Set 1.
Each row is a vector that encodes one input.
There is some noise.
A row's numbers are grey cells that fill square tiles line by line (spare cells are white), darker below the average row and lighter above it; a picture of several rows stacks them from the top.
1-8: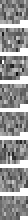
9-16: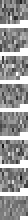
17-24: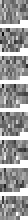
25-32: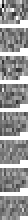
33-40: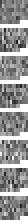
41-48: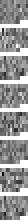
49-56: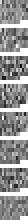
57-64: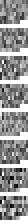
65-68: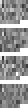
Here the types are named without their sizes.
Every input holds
a node of a tree.
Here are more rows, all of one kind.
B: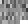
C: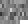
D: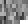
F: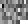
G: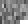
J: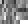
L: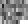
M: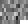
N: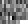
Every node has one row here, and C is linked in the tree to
B, F and M.
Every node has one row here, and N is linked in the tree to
G.
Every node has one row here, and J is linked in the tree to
B.
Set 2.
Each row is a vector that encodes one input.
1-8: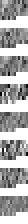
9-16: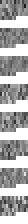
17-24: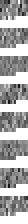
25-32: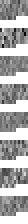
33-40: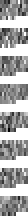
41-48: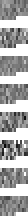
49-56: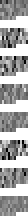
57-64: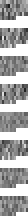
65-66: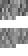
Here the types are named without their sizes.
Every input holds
four true/false values.
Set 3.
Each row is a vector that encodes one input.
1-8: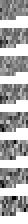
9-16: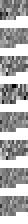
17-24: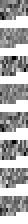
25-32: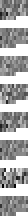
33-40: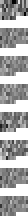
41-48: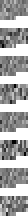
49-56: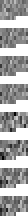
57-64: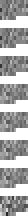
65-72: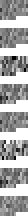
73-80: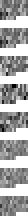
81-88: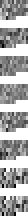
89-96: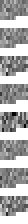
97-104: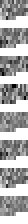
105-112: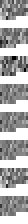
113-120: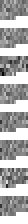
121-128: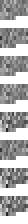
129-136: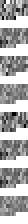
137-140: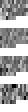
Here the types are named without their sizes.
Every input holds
either a fixed value, or a node of a tree.
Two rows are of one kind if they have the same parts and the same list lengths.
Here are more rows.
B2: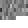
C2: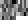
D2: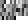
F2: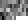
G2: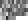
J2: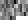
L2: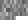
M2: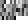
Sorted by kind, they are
B2, C2, F2, G2, J2, L2
D2, M2

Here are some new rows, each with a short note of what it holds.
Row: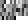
a fixed value
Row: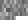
a node of a tree
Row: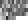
a node of a tree
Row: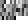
a fixed value
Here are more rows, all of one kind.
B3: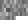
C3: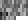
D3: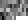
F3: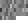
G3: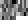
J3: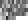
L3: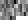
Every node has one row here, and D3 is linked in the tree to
C3.
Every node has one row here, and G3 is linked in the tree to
L3.
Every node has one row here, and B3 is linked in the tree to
F3 and J3.
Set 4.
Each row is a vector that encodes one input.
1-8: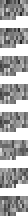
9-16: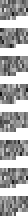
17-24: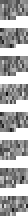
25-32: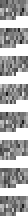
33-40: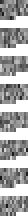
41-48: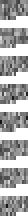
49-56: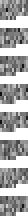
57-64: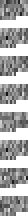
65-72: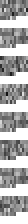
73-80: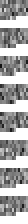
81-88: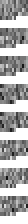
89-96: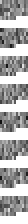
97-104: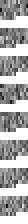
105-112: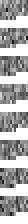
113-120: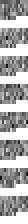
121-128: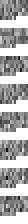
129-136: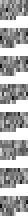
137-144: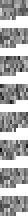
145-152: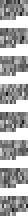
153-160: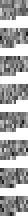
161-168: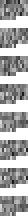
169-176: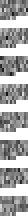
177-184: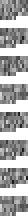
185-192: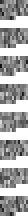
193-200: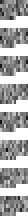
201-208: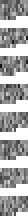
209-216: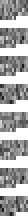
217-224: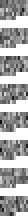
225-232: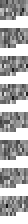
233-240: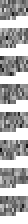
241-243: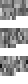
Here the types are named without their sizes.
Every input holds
a point on a circle.
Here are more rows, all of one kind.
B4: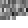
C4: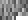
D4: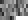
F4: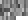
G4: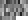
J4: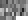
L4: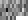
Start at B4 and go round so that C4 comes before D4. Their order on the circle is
B4, C4, L4, F4, D4, G4, J4.
